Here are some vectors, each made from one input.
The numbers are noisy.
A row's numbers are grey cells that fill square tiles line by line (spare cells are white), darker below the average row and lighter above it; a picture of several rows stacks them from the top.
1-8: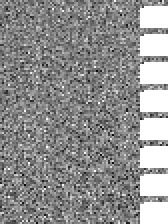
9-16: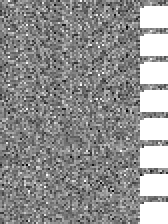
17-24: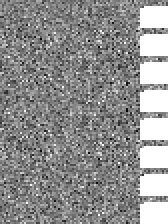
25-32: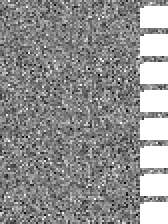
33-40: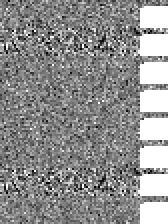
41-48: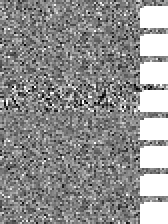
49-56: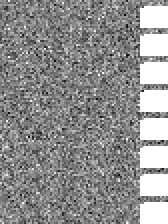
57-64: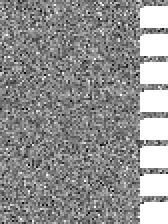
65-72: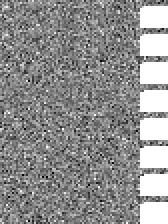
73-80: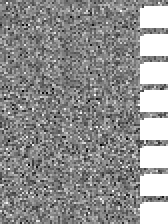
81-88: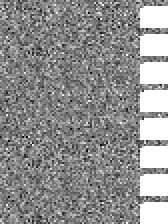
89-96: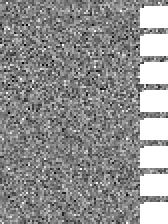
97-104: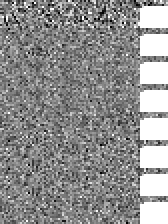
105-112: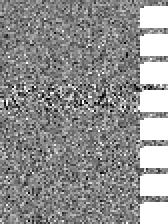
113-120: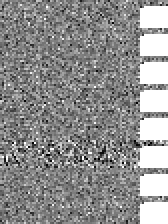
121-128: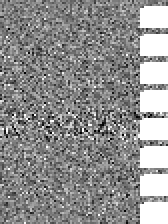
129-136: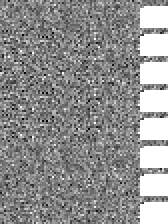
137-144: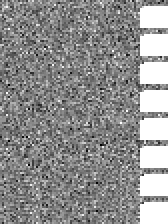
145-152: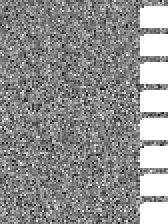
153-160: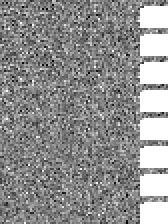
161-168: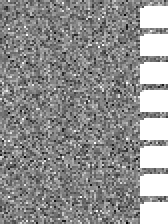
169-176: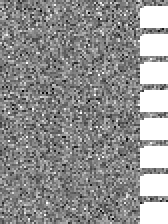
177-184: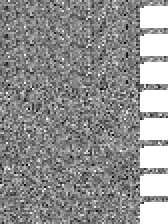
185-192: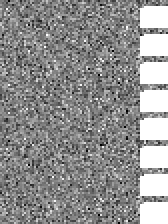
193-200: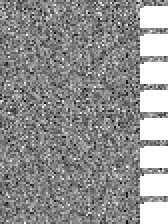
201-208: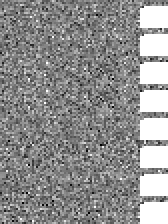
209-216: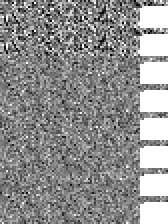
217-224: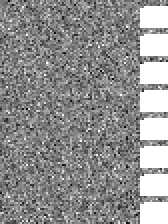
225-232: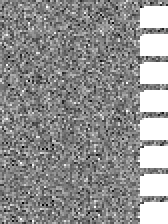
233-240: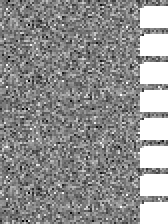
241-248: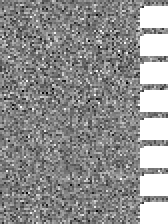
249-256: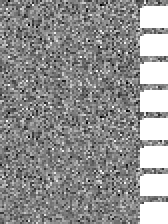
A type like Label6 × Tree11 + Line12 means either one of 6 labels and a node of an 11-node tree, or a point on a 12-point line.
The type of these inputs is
Tree17 + Unit.
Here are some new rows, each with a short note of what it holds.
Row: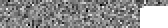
a node of a 17-node tree
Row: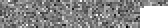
a node of a 17-node tree
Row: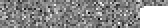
a node of a 17-node tree
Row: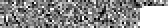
a fixed value
